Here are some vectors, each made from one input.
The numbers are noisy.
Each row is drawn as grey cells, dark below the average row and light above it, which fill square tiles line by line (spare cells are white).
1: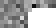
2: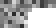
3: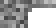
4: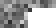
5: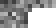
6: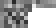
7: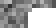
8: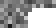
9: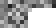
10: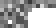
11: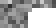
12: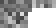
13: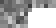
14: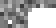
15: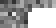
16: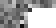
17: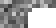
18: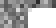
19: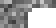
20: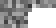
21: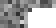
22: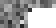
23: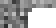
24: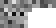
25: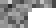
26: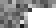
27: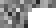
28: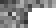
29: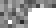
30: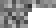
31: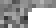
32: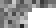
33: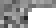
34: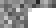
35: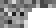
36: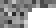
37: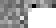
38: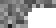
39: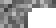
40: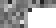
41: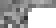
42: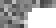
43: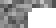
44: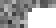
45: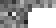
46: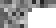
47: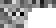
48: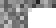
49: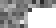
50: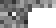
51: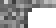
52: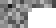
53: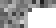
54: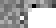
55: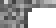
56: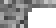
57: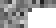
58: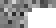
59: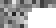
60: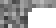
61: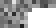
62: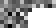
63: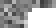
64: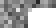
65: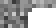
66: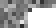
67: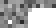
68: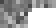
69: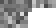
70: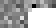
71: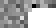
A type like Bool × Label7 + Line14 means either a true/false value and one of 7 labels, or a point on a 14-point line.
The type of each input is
Circle10 + Line7.
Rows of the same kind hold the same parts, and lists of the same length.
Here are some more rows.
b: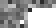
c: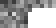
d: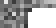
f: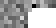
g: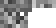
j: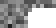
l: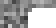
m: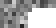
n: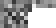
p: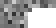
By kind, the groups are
b, m, p
c, d, f, g, j, l, n

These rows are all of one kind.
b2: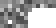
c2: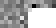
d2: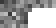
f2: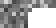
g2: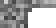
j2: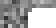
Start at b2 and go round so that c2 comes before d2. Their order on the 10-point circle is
b2, c2, f2, j2, g2, d2.
